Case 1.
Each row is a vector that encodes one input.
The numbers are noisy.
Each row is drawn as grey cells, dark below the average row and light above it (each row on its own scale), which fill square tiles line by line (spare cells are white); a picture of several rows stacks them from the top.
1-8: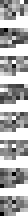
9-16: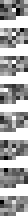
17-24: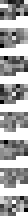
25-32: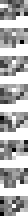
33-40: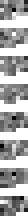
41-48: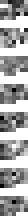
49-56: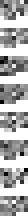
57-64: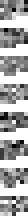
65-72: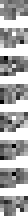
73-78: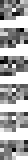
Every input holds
a list of up to two points on a 6-point line.
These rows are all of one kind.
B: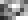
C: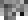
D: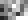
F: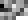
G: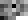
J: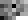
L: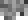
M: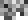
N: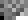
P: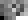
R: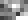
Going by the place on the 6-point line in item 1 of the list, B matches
D, F and R.
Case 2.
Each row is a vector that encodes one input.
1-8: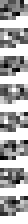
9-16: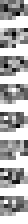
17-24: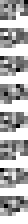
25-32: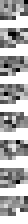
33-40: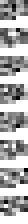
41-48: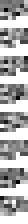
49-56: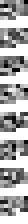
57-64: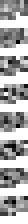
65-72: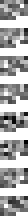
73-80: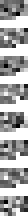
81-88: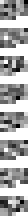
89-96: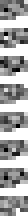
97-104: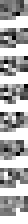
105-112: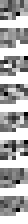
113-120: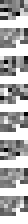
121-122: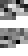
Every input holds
a point on a 14-point line and a true/false value.
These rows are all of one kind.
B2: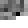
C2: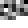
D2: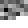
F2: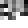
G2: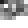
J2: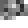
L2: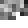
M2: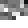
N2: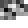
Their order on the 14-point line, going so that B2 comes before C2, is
G2, M2, L2, D2, N2, B2, F2, C2, J2.
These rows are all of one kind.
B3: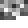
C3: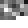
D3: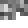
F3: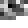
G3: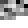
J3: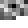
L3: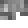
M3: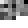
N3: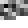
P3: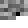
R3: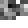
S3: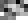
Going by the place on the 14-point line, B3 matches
J3 and P3.
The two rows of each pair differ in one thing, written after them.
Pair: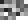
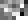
the true/false value
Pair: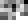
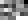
the place on the 14-point line
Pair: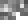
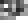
the true/false value
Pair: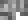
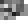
the true/false value
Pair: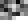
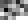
the place on the 14-point line
